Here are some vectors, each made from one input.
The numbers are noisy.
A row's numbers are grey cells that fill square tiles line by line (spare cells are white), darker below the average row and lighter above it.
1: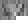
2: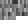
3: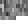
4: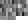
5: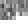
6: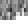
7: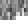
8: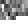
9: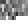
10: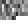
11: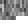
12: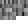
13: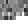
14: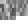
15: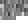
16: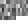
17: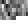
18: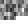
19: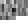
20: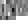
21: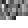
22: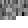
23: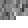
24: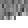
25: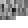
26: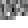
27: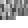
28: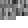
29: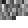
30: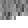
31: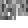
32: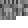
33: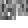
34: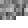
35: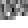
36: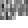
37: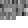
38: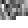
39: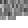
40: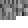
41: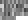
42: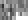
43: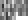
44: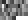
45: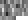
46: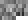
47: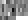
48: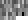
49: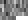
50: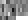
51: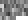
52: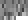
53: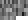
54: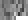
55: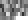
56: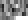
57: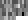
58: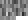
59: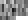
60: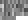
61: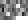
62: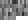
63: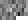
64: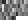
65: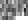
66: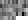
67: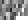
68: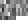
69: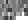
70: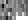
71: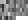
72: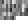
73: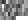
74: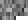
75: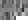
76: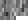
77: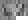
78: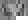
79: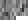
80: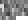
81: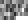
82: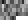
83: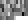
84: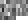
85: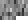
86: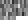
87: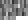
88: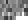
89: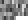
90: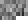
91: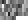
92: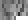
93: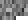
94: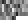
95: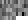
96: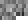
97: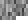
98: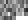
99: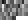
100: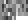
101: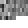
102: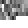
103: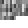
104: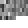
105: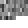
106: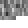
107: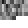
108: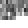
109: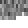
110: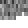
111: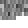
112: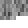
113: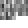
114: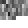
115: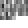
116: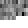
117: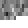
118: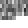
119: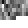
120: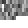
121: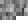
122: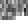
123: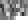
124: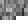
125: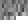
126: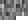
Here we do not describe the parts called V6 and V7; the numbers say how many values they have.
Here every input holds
a point on a 5-point line, together with either a true/false value and a value of V7, or a value of V6.
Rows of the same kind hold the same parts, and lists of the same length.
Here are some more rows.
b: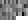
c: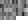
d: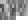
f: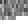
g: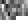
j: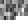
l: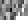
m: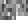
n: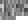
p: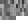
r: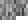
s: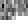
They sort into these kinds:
b, c, f, g, n, p, r
d, j, l, m, s

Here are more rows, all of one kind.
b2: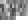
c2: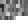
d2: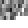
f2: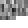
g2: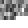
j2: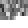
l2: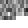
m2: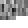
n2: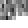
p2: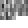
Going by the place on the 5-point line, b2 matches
f2 and m2.
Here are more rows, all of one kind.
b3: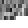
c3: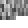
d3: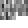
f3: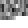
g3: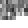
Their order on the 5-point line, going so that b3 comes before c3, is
b3, g3, d3, c3, f3.
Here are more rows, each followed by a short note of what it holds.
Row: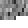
a point on a 5-point line, a true/false value and a value of V7
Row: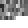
a point on a 5-point line and a value of V6
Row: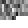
a point on a 5-point line, a true/false value and a value of V7
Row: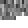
a point on a 5-point line, a true/false value and a value of V7
